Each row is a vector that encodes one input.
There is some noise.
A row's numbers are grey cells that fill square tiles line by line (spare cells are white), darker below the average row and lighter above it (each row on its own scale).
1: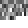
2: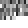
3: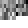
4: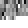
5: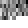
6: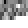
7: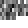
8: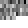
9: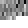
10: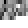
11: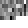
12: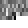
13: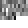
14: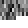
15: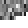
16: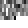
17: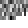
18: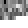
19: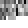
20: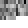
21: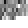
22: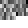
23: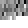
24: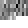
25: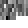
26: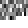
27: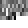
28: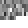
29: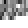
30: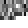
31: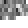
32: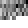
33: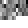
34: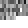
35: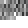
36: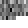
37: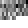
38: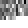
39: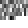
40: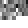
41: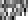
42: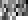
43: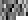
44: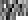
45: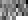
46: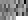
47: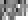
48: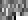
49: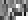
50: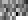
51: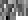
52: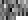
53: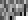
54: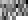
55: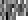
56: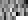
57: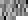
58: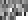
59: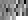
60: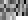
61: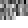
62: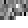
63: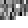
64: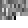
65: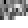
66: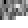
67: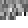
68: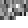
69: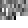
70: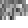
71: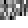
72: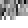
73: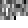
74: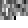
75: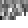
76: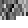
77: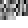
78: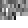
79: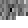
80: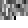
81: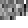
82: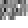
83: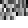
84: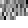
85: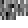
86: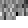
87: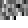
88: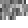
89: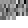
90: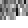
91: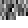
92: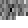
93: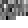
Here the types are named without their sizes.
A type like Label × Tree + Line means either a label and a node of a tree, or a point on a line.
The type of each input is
(Bool × Bool × Bool + Unit) × Line + Label × Label.
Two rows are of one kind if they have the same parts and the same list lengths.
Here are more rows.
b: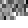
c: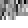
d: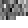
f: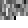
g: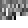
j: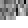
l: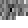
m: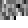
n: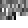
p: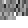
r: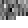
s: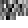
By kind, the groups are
b, c, j, p
d, l, r, s
f, g, m, n

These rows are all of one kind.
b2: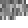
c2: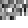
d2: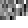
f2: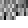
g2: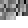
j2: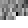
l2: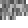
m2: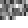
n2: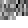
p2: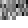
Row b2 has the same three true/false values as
g2, l2 and m2.
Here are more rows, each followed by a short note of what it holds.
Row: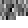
two labels
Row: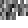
two labels
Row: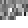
a point on a line and three true/false values
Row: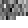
two labels
